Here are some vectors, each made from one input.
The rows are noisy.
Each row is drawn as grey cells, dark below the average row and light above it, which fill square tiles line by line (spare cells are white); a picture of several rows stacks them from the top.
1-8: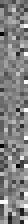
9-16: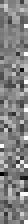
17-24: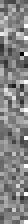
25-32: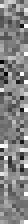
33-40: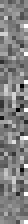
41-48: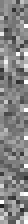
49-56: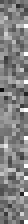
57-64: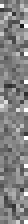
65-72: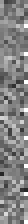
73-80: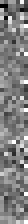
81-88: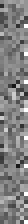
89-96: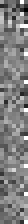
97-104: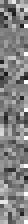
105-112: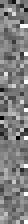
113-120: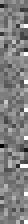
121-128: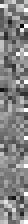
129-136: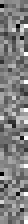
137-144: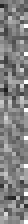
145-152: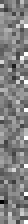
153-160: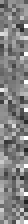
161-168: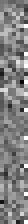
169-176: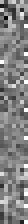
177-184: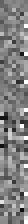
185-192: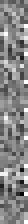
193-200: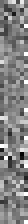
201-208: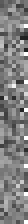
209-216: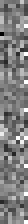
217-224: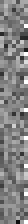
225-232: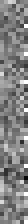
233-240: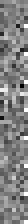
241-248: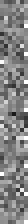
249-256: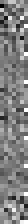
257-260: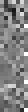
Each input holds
a point on a 12-point line.
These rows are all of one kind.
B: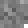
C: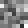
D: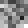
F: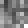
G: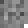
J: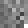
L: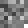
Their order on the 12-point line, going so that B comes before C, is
D, B, G, L, J, F, C.
